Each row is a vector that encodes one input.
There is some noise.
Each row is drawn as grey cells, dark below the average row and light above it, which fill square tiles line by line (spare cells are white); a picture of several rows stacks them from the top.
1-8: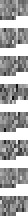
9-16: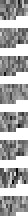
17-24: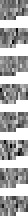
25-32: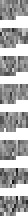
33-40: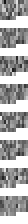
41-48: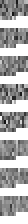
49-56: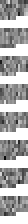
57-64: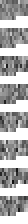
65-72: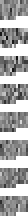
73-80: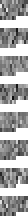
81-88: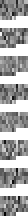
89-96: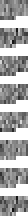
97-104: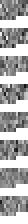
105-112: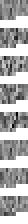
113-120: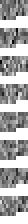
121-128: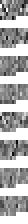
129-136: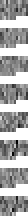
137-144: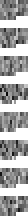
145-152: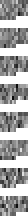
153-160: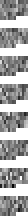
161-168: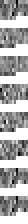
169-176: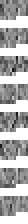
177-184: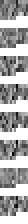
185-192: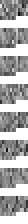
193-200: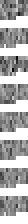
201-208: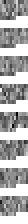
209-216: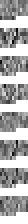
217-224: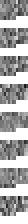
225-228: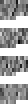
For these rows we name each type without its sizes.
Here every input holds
a point on a line.
